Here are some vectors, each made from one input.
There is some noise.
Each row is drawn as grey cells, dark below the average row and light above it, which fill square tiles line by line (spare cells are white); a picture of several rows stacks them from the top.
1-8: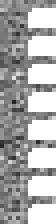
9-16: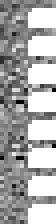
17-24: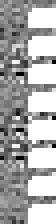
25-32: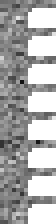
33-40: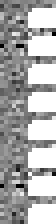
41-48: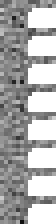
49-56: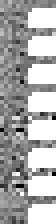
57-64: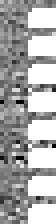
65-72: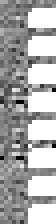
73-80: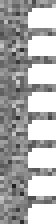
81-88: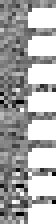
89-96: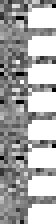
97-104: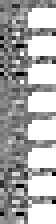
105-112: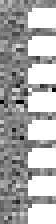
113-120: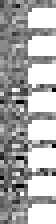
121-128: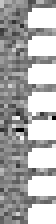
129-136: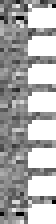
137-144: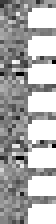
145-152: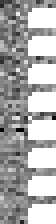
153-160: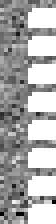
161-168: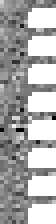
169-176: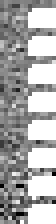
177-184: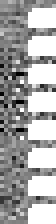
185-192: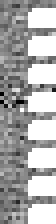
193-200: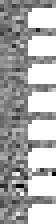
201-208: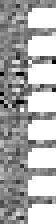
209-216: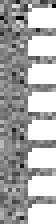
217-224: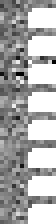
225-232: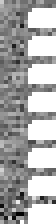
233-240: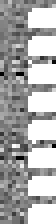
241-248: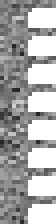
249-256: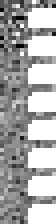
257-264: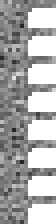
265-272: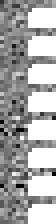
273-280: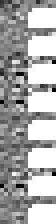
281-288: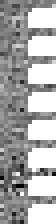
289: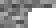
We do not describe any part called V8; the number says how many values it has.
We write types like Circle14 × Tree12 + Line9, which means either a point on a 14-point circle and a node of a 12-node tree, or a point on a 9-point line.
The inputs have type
Bool × V8 + Line7 × (Tree14 + Unit).
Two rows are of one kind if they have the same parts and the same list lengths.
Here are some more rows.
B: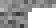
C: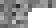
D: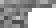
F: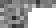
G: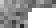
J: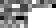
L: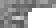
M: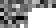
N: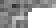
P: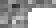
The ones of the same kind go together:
B, C, D, G, L, N, P
F
J, M

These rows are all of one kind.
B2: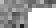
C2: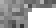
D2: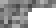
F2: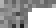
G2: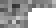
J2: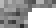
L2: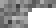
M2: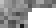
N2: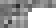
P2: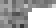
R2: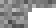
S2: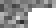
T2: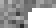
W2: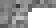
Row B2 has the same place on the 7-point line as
C2, F2, P2 and R2.
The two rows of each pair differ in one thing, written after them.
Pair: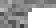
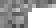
the place on the 7-point line
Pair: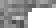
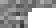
the node of the tree
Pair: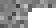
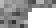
the place on the 7-point line
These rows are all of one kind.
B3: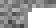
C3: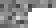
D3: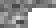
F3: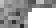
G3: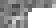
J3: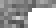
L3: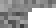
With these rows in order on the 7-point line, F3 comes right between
J3 and L3.
